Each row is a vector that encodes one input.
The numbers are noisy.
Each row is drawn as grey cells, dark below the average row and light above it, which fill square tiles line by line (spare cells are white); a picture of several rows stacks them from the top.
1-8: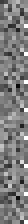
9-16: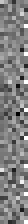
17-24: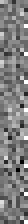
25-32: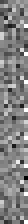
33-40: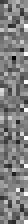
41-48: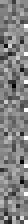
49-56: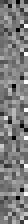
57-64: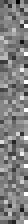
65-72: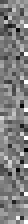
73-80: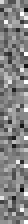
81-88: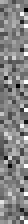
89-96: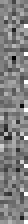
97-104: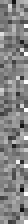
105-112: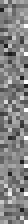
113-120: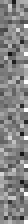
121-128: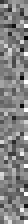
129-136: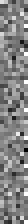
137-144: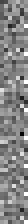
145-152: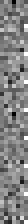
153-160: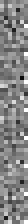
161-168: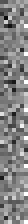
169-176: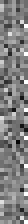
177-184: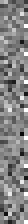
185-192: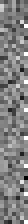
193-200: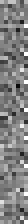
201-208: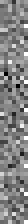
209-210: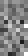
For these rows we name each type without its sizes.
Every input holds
either a point on a line, or a node of a tree.
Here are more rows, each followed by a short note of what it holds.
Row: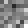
a node of a tree
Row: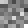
a node of a tree
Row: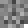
a node of a tree
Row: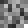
a point on a line
